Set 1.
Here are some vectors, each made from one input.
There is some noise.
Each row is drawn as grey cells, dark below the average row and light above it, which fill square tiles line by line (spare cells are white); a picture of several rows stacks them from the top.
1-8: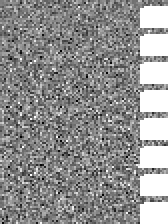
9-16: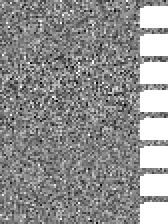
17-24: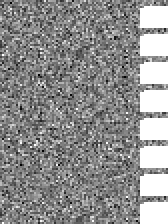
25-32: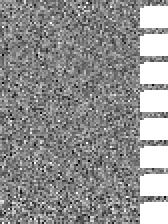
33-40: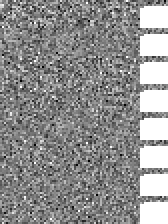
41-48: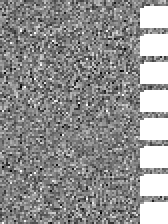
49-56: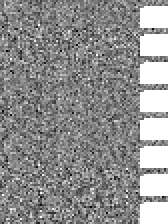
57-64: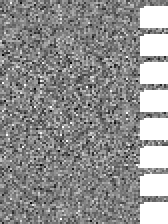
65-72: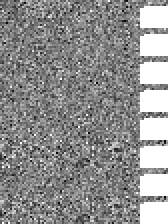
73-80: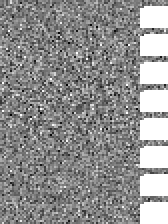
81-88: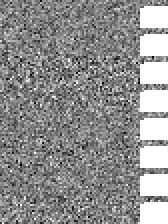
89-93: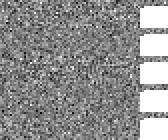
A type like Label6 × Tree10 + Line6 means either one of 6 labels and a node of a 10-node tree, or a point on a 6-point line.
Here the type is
Line7 × List2(Line9).
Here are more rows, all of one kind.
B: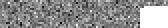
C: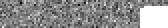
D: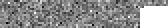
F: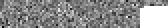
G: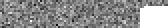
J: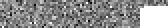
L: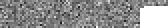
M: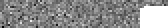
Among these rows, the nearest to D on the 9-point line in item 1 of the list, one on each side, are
C and M.
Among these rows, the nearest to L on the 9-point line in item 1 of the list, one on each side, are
F and G.
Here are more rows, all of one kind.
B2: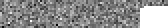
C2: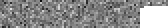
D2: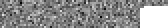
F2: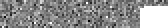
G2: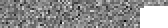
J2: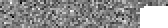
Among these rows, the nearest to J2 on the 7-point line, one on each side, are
B2 and D2.
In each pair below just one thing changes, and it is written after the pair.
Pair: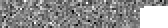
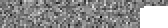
the place on the 7-point line
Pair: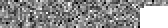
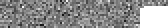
the place on the 7-point line
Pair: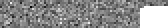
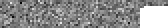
the place on the 9-point line in item 1 of the list
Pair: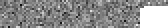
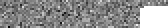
the place on the 9-point line in item 2 of the list
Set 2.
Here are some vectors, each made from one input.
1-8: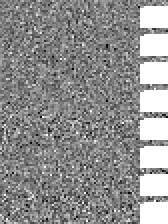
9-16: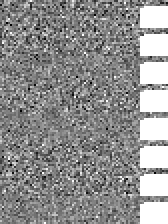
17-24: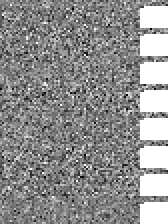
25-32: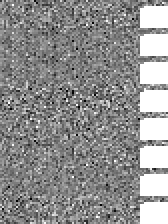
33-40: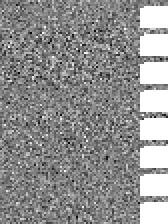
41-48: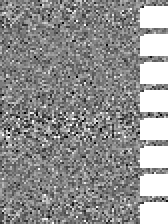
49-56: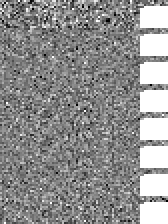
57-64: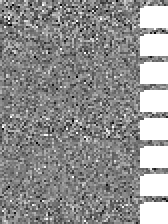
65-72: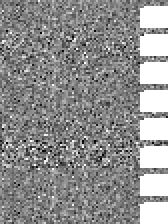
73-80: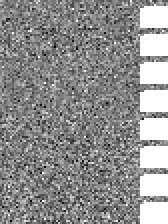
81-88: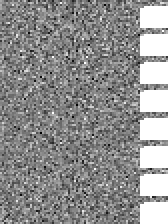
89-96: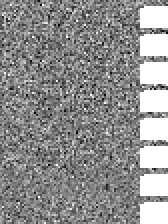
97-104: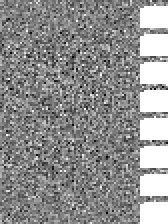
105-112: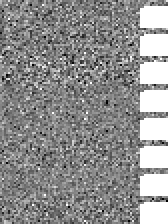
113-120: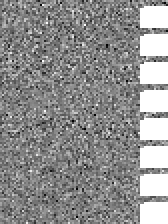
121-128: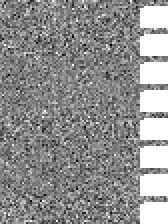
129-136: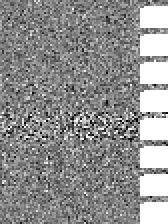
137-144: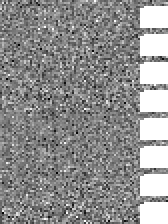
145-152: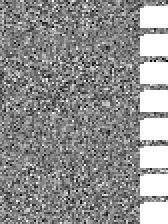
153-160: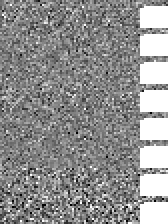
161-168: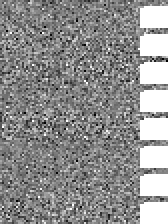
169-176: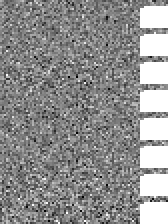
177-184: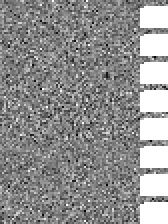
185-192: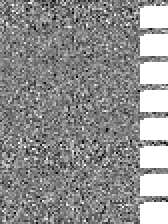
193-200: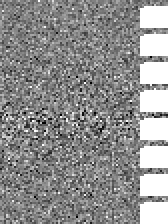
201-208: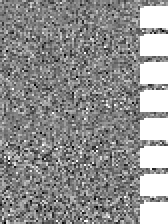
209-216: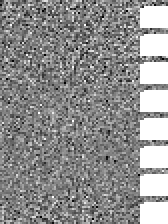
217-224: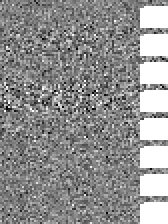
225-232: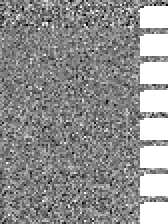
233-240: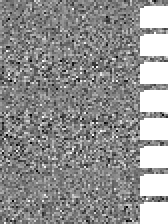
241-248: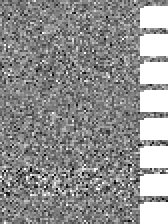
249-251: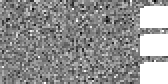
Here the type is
Bool × Line17 + Line9 × Line9.
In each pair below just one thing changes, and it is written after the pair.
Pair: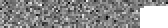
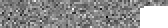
the place on the 17-point line
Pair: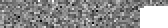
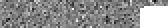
the true/false value
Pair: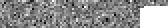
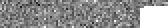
the place on the 17-point line
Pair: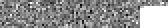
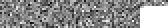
the true/false value
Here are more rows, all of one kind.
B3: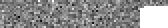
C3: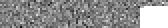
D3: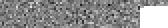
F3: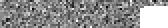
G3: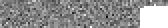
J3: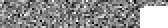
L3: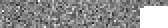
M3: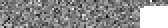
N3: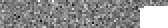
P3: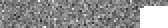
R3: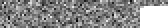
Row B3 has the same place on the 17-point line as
F3, M3 and N3.
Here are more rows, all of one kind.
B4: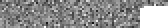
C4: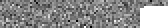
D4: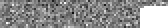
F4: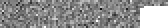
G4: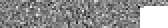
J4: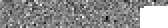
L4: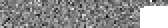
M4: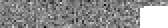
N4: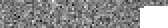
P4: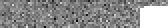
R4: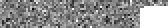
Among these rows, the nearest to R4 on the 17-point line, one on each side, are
F4 and L4.
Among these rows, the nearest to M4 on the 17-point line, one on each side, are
G4 and P4.
